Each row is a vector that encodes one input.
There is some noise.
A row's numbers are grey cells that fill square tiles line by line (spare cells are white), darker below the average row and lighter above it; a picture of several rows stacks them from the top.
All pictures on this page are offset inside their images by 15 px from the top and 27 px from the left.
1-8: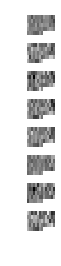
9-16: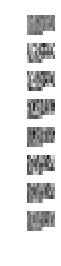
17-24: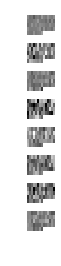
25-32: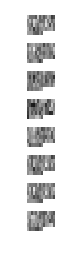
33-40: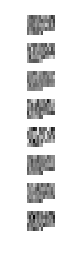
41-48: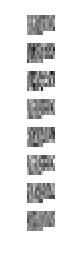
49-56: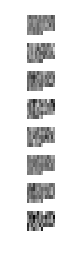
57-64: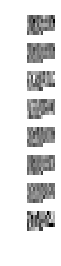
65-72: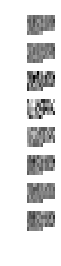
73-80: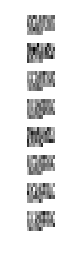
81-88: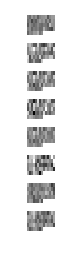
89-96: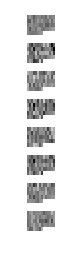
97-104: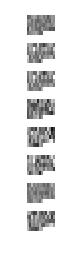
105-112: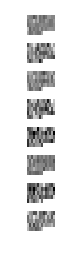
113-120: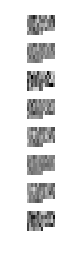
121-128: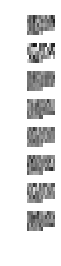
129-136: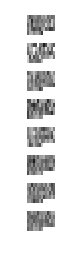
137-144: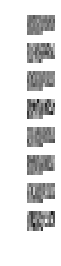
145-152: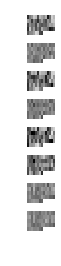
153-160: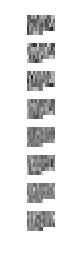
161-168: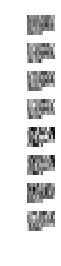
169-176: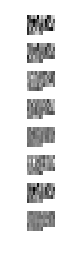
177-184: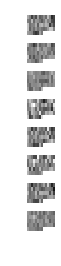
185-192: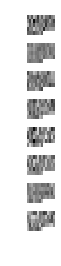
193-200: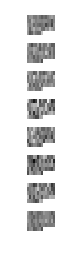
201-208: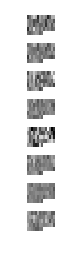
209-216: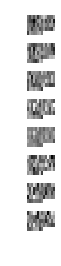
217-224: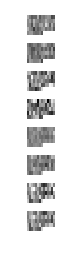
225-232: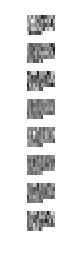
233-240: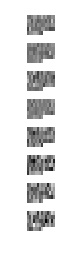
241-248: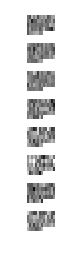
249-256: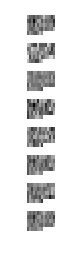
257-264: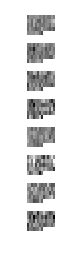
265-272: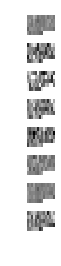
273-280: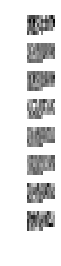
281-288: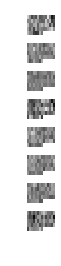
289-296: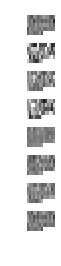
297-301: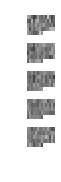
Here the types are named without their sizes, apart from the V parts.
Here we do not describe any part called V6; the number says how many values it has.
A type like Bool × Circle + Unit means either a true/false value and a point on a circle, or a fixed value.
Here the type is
Bool × (Circle + V6).
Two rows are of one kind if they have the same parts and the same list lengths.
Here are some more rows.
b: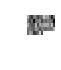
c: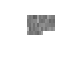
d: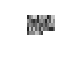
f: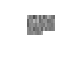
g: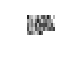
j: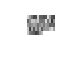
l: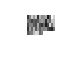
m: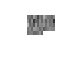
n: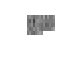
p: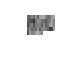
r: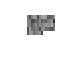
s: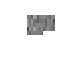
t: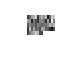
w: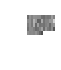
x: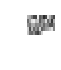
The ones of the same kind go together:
b, c, f, j, m, r, s, t, x
d, g, l, n, p, w

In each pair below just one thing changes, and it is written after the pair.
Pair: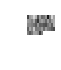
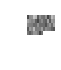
the place on the circle
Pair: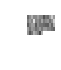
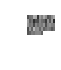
the true/false value
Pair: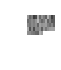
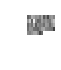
the true/false value
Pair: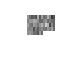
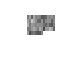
the place on the circle
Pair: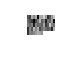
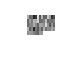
the place on the circle
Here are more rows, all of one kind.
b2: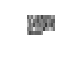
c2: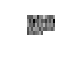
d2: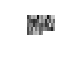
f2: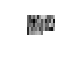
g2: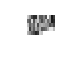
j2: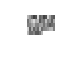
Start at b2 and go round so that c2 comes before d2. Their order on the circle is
b2, c2, j2, f2, d2, g2.
